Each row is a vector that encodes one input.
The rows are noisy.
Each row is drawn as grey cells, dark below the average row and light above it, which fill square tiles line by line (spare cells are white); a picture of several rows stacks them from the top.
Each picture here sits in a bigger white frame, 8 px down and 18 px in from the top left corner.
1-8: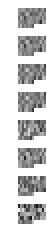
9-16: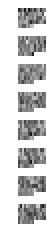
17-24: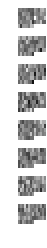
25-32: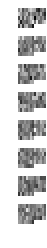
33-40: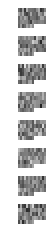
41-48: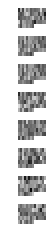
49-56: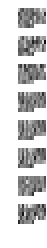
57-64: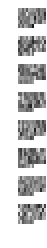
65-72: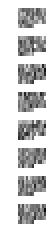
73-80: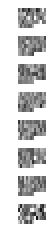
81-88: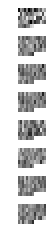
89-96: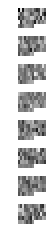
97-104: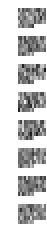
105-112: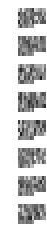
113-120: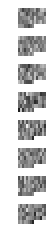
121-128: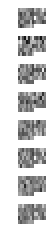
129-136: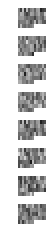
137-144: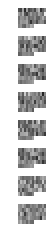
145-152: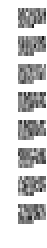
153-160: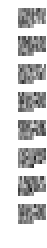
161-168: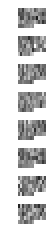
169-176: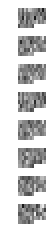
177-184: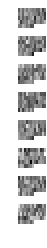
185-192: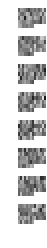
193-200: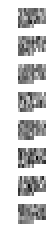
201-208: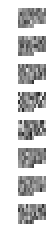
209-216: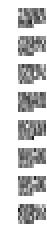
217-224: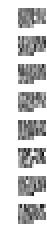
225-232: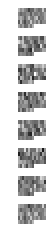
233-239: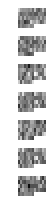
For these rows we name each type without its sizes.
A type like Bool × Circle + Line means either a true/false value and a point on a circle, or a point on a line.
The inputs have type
Line.
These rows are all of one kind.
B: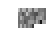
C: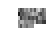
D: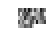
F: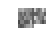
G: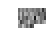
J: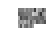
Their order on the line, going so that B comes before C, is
F, B, G, J, C, D.
